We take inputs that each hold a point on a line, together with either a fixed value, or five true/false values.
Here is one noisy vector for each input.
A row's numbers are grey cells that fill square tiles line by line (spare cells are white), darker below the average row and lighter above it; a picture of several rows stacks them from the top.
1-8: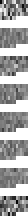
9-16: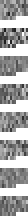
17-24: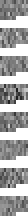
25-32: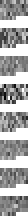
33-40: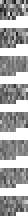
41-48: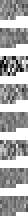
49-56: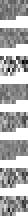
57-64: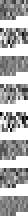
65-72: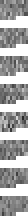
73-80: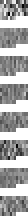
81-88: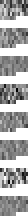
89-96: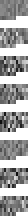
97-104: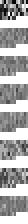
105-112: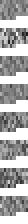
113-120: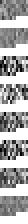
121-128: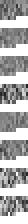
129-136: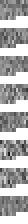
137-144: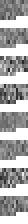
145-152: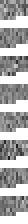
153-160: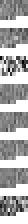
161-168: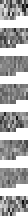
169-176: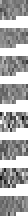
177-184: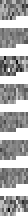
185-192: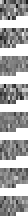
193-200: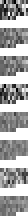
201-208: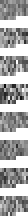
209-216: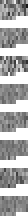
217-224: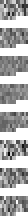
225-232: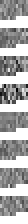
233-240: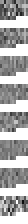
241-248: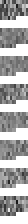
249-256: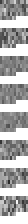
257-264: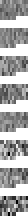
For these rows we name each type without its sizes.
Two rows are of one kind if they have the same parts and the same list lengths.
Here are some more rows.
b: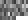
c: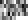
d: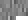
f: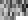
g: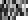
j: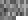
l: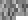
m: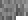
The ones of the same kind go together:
b, c, d, g, j, l, m
f

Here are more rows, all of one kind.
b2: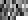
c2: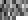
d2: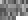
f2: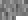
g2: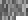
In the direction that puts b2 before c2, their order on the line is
g2, b2, c2, f2, d2.
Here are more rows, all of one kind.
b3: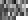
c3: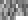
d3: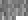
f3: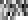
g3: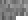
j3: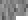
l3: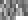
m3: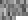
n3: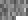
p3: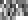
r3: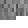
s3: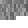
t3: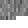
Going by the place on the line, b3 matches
l3 and m3.
